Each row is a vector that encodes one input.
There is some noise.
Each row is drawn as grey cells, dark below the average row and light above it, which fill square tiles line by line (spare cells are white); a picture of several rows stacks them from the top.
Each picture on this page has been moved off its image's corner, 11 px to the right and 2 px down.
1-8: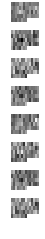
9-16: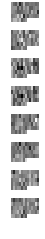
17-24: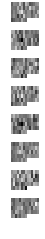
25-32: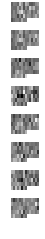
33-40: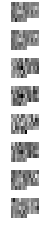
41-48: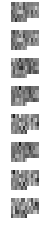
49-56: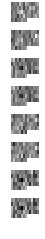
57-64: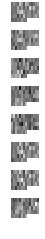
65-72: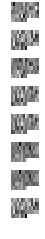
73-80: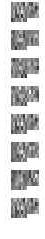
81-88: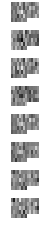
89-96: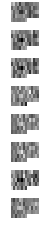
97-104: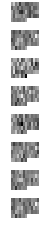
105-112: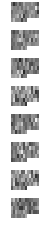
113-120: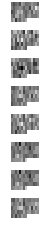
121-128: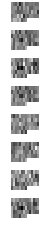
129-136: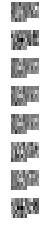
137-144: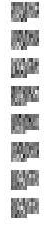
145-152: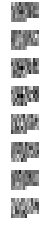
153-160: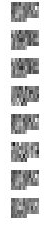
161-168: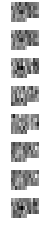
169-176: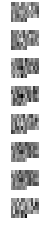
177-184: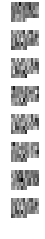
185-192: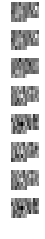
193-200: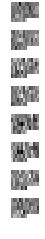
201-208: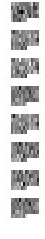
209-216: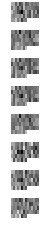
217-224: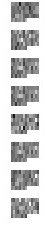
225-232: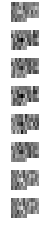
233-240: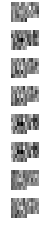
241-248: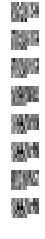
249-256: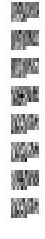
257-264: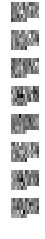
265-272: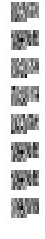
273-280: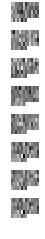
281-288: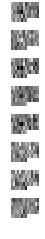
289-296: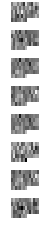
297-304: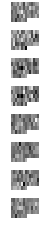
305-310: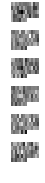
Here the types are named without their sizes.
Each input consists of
a point on a line, together with either a point on a line, or three true/false values.
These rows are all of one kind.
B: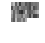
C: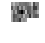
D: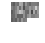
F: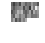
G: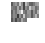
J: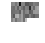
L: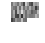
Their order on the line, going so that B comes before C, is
L, G, D, F, J, B, C.
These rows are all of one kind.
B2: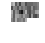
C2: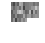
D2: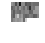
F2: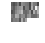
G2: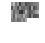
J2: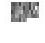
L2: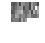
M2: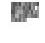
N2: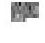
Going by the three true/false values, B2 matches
D2, M2 and N2.
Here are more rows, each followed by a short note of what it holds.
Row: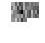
a point on each of two lines
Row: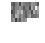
a point on a line and three true/false values
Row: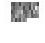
a point on a line and three true/false values
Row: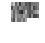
a point on a line and three true/false values
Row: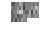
a point on a line and three true/false values
